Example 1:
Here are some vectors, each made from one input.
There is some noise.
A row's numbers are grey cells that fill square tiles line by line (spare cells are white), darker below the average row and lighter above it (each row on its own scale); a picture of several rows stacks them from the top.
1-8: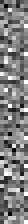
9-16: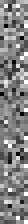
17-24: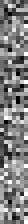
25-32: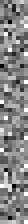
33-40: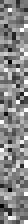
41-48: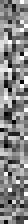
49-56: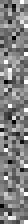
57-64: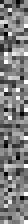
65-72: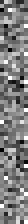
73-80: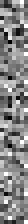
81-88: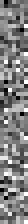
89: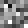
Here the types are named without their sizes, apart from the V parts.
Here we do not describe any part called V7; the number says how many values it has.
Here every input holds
either a point on each of two lines and a true/false value, or a value of V7.
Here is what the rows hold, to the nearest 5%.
About 40% of them hold a point on each of two lines and a true/false value. The rest hold a value of V7.
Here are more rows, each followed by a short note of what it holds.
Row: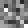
a value of V7
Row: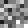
a point on each of two lines and a true/false value
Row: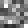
a point on each of two lines and a true/false value
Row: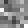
a point on each of two lines and a true/false value
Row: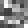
a point on each of two lines and a true/false value
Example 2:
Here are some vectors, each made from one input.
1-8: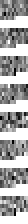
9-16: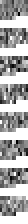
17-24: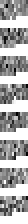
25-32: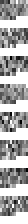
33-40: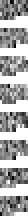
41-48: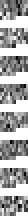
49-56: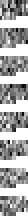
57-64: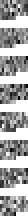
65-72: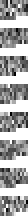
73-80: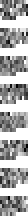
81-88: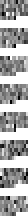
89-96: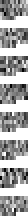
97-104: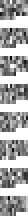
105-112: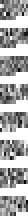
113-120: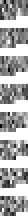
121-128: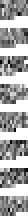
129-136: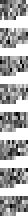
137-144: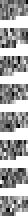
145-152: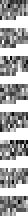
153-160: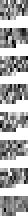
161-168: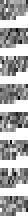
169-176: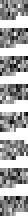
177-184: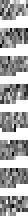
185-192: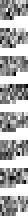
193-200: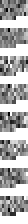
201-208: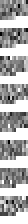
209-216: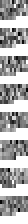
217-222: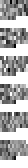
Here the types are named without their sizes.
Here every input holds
a node of a tree, together with either a point on a circle, or a point on a line.
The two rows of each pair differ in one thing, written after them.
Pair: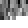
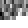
the node of the tree
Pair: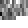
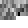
the node of the tree
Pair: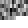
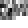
the place on the circle
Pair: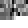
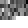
the place on the circle
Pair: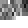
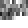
the node of the tree
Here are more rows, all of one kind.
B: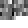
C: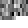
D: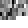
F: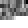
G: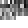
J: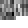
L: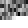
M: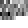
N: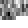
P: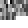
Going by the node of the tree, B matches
C and J.
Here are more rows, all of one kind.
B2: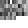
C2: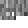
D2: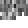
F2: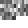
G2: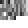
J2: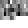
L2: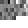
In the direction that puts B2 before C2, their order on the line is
D2, L2, G2, B2, C2, F2, J2.
